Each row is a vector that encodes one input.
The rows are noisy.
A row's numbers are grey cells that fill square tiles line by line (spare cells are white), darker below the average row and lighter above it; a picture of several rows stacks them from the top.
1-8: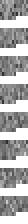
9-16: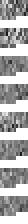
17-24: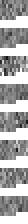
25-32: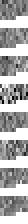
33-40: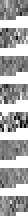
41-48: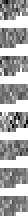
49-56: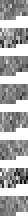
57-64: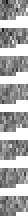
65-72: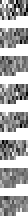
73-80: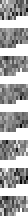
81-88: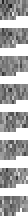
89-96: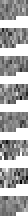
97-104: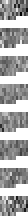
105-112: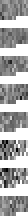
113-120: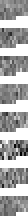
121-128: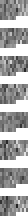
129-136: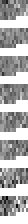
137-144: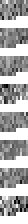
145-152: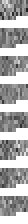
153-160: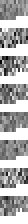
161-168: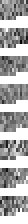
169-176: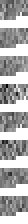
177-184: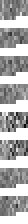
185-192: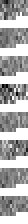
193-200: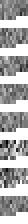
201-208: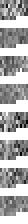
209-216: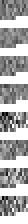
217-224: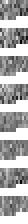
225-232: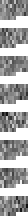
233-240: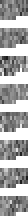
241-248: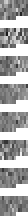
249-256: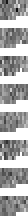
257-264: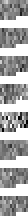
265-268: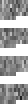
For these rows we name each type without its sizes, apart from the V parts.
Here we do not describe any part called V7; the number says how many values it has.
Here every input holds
a list of items, each a true/false value and a value of V7.
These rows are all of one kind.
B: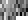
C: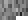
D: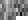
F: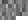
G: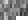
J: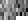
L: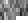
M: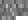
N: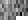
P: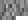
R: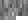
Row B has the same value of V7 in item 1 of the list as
F and J.
